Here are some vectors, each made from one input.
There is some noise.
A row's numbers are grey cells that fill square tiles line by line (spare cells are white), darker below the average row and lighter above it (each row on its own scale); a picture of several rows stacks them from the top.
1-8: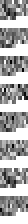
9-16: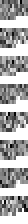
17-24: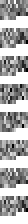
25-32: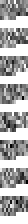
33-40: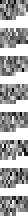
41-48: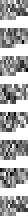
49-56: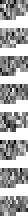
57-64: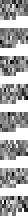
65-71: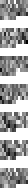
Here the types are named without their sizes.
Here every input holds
a list of points on a line.
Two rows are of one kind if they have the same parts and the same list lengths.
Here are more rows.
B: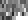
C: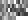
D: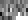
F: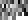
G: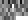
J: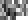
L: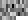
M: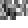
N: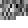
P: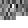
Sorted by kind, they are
B, D, G, N, P
C, F, L
J, M

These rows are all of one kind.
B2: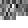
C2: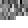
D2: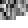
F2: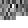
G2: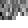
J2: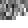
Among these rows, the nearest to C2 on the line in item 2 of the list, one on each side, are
D2 and F2.
